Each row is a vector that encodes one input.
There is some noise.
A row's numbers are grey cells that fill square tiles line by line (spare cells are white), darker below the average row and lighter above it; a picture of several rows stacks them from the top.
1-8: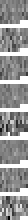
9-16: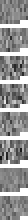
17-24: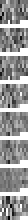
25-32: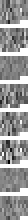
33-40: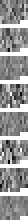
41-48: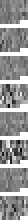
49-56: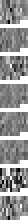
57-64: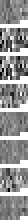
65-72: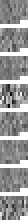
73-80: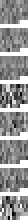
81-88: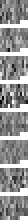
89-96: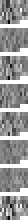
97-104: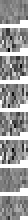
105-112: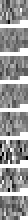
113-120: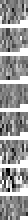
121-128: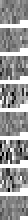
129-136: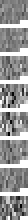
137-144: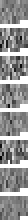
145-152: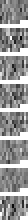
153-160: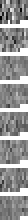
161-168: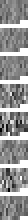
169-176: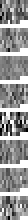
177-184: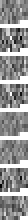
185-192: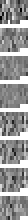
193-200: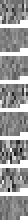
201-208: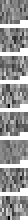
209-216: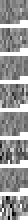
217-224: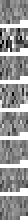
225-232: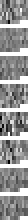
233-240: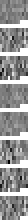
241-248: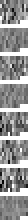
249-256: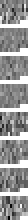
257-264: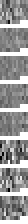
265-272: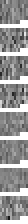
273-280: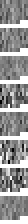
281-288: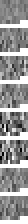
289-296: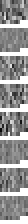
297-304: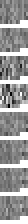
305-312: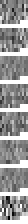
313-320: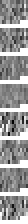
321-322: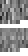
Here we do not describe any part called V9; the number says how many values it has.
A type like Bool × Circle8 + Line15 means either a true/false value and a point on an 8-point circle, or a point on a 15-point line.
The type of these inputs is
List3(Line7) + V9 × V9.
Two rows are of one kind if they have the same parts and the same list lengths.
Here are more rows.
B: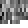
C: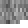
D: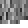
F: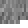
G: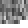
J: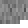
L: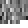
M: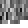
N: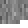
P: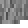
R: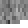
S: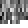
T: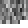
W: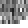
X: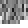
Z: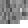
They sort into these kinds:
B, F, J, L, S
C, N, R, Z
D, M, P
G, W
T, X

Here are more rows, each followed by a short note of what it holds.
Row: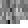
a list of three items
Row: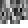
two values of V9
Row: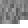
a list of one item
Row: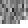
two values of V9
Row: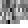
a list of three items
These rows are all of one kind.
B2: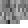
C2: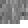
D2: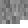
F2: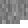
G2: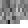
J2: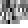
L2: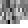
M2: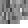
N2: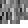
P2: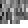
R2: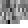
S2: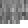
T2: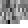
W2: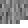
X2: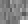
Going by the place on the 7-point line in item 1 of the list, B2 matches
J2, R2, T2 and W2.
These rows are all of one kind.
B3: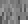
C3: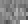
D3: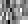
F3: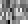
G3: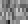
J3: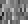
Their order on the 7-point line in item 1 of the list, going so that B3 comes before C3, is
D3, J3, B3, F3, G3, C3.
